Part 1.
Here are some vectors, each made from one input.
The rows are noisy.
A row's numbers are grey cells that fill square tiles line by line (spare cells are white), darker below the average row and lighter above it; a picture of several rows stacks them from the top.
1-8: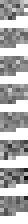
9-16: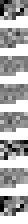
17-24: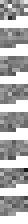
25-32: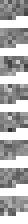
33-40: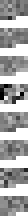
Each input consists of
either a fixed value, or a point on a 3-point line and a point on a 4-point line.
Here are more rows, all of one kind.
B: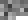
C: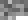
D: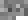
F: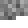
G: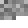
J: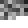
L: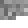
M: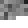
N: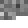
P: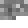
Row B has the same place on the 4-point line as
F, L, M and N.
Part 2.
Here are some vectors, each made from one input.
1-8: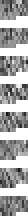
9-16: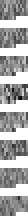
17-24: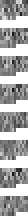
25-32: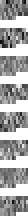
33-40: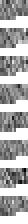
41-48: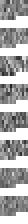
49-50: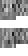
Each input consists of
a point on a 3-point line and a point on a 5-point line.
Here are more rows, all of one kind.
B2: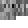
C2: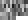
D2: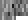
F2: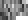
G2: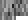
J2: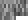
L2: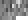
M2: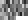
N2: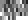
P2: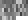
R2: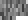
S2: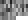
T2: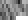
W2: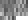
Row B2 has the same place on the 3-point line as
C2, D2, G2 and J2.
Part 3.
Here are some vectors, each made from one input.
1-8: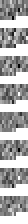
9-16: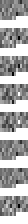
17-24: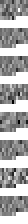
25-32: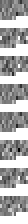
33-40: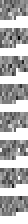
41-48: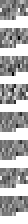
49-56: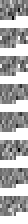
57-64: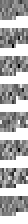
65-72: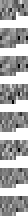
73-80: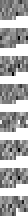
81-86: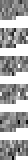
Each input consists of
either a fixed value, or three true/false values.
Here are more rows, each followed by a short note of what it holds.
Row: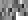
three true/false values
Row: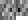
three true/false values
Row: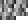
a fixed value
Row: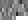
three true/false values
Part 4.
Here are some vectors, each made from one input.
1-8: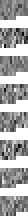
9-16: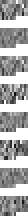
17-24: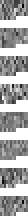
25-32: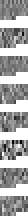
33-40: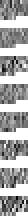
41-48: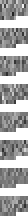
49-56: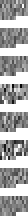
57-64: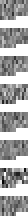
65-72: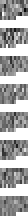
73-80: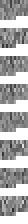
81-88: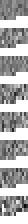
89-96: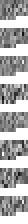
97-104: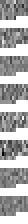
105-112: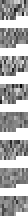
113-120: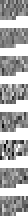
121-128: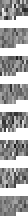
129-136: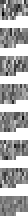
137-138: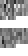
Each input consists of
a point on a 9-point circle.
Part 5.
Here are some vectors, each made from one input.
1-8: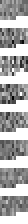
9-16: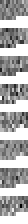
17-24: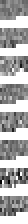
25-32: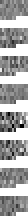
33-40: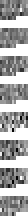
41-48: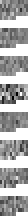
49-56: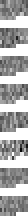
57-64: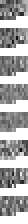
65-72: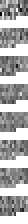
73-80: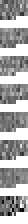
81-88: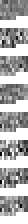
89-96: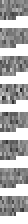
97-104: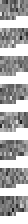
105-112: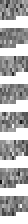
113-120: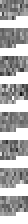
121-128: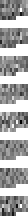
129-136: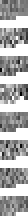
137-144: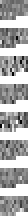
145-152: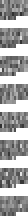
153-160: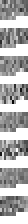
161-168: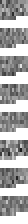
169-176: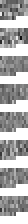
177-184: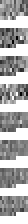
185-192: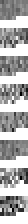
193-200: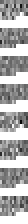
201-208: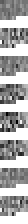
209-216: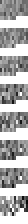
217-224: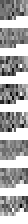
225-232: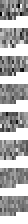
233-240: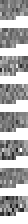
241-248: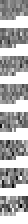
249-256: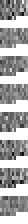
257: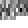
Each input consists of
a point on an 8-point line.
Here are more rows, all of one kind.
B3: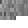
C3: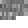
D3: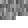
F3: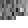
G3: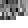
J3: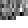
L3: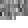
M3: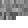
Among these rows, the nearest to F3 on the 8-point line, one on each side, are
G3 and L3.
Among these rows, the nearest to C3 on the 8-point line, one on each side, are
D3 and G3.
